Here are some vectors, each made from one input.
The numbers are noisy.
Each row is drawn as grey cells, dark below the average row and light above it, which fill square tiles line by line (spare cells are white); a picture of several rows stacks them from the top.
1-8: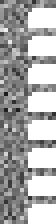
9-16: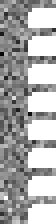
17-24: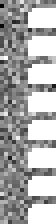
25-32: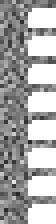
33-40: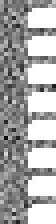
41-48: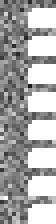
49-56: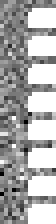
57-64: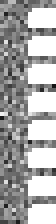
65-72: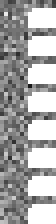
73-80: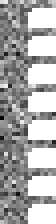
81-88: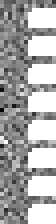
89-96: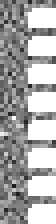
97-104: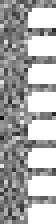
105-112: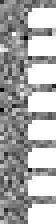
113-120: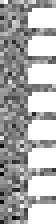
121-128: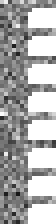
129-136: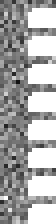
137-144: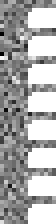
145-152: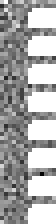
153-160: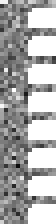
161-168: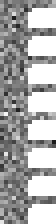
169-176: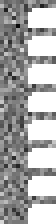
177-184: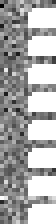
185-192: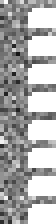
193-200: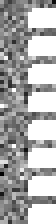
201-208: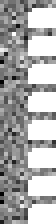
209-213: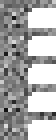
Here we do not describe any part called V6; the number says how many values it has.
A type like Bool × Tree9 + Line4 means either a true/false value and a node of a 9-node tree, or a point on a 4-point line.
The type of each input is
Label11 × Tree9 × V6.
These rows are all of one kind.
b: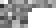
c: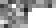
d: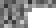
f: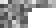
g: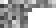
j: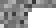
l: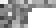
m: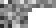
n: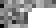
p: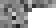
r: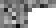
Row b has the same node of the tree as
c, l and n.
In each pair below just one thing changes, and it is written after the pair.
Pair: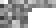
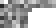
the node of the tree
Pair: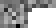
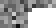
the node of the tree
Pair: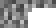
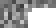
the label
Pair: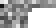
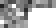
the value of V6
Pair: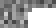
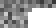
the node of the tree
